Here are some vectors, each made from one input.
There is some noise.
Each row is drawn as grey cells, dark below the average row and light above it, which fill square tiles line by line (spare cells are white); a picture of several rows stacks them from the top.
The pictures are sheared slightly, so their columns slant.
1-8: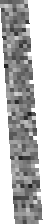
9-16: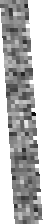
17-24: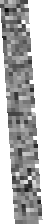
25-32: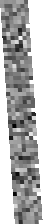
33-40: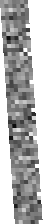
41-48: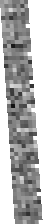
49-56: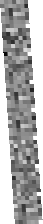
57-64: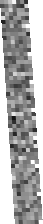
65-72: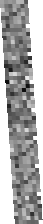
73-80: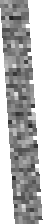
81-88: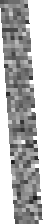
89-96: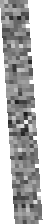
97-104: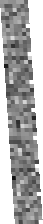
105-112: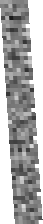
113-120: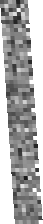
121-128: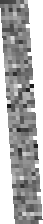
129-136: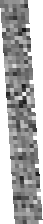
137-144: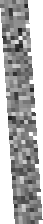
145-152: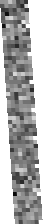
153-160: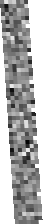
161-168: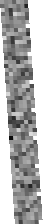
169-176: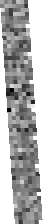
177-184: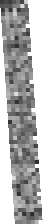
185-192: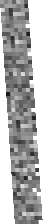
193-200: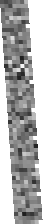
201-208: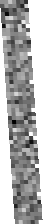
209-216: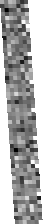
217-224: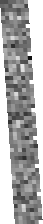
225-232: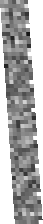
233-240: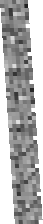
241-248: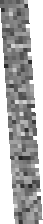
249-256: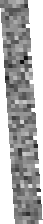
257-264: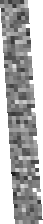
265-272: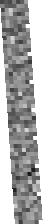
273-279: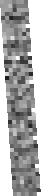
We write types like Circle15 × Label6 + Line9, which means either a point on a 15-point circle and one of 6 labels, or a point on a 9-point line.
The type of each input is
Bool × Bool × Bool × Bool + Circle10 + Unit.
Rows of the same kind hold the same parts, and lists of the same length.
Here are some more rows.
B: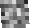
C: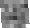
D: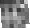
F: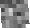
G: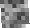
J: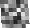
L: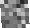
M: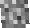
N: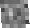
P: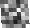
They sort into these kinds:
B, L, M
C, D, F, G, N
J, P

